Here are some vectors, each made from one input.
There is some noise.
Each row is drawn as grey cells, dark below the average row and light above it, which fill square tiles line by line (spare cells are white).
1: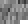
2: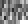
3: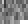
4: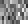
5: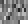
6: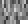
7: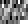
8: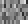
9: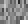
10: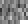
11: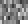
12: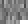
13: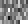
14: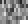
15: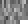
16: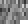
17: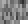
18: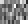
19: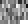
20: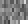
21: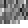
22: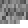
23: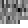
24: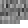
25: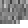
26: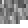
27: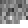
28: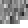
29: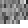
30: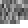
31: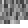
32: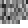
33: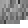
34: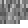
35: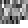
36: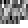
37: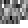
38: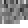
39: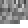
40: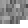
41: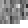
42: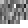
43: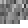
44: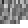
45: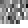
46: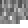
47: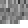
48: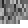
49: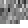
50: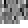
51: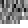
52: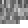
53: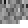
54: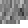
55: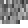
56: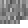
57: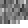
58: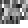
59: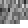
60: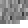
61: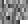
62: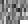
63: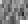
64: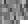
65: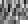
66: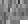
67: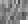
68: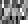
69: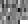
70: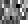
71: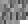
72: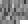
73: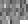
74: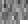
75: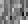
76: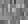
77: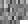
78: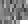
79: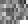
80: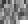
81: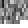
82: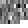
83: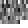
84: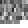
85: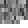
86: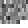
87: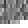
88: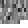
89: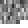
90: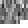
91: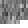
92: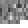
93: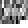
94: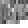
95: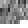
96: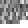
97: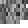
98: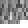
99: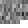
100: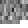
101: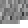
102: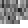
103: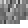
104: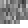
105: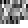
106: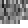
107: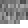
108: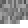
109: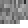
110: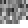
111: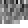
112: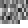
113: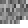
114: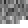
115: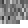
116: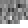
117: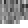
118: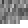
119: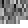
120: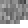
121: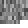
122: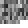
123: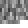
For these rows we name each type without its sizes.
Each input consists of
a list of points on a line.
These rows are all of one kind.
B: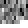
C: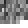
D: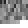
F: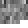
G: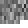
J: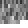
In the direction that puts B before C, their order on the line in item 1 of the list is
G, B, F, D, C, J.
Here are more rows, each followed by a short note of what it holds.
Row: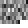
a list of one item
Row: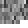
a list of two items
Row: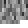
a list of two items
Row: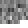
a list of two items
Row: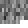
a list of two items
